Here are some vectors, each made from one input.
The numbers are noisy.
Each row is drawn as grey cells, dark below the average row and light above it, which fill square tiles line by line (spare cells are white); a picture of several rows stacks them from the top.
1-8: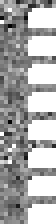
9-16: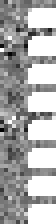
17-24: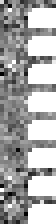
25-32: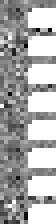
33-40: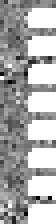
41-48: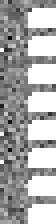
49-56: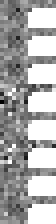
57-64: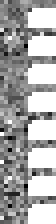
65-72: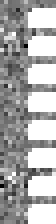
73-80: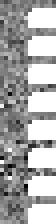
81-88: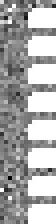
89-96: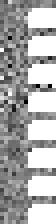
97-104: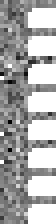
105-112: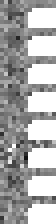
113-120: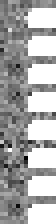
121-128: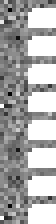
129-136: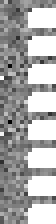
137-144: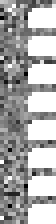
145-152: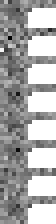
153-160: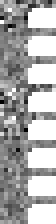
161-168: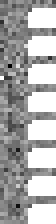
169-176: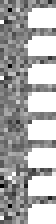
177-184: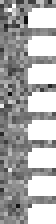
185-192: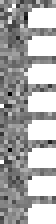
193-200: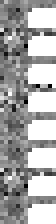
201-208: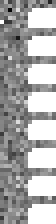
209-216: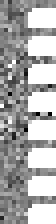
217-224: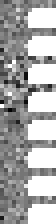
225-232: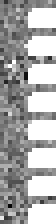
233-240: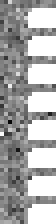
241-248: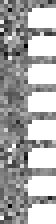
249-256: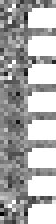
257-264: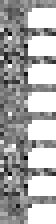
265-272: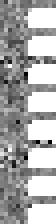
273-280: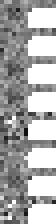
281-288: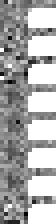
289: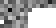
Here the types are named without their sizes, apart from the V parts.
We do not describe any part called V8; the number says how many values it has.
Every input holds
either a node of a tree, or a list of items, each a true/false value and a value of V8.
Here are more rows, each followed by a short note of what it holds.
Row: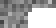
a list of three items
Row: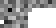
a list of one item
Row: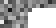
a list of one item
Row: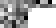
the empty list
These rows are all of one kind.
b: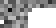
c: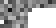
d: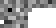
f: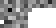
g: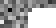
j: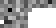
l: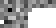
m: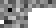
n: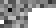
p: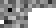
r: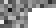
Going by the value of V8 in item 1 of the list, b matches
m, n and p.
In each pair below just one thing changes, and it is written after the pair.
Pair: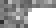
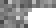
the value of V8 in item 1 of the list
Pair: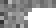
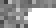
the true/false value in item 1 of the list
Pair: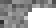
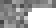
the true/false value in item 1 of the list
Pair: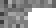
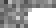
the true/false value in item 1 of the list
